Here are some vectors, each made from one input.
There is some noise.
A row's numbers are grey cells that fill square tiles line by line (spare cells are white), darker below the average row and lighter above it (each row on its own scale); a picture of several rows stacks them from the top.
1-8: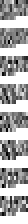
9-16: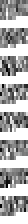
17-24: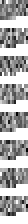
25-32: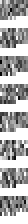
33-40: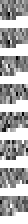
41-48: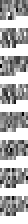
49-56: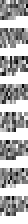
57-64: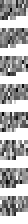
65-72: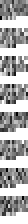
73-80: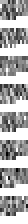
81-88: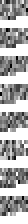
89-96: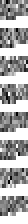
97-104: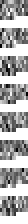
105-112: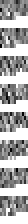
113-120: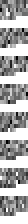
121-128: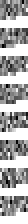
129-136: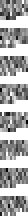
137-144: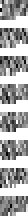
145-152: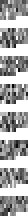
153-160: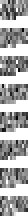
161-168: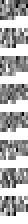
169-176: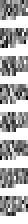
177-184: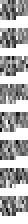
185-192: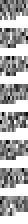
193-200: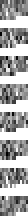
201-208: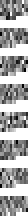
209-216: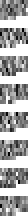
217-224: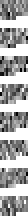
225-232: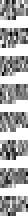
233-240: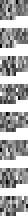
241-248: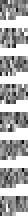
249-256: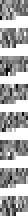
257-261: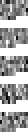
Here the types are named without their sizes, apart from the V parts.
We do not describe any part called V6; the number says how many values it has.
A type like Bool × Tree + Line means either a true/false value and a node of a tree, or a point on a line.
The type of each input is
List(Bool × V6).
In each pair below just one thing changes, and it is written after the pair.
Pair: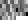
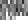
the value of V6 in item 2 of the list
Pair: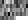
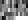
the value of V6 in item 1 of the list
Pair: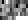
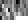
the true/false value in item 1 of the list
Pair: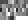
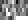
the value of V6 in item 2 of the list
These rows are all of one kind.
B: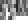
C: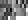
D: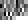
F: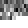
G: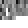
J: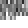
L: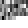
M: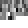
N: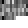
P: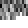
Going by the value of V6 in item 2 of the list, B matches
D, G, J and L.
